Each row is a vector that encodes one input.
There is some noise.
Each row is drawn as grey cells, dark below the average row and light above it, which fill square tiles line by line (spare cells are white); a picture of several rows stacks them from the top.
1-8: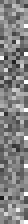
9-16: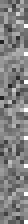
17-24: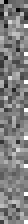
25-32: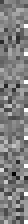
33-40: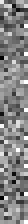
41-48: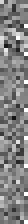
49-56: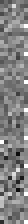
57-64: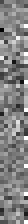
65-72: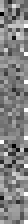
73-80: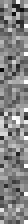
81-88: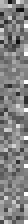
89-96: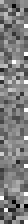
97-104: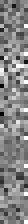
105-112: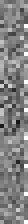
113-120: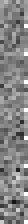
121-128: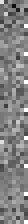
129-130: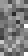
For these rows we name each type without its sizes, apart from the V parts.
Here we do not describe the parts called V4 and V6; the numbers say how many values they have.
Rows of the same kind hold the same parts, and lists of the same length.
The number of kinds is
3.
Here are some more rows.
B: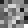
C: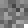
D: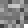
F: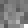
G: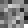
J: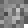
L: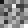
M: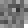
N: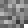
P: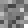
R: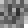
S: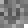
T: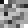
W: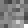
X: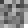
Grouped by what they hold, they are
B, D, G, J, N
C, M, P, R, S, X
F, L, T, W

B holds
three true/false values.
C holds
a value of V4 and a value of V6.
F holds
a node of a tree and a value of V4.
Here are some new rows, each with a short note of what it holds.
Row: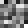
three true/false values
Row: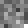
a node of a tree and a value of V4
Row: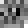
a value of V4 and a value of V6
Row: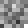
three true/false values
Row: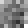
three true/false values
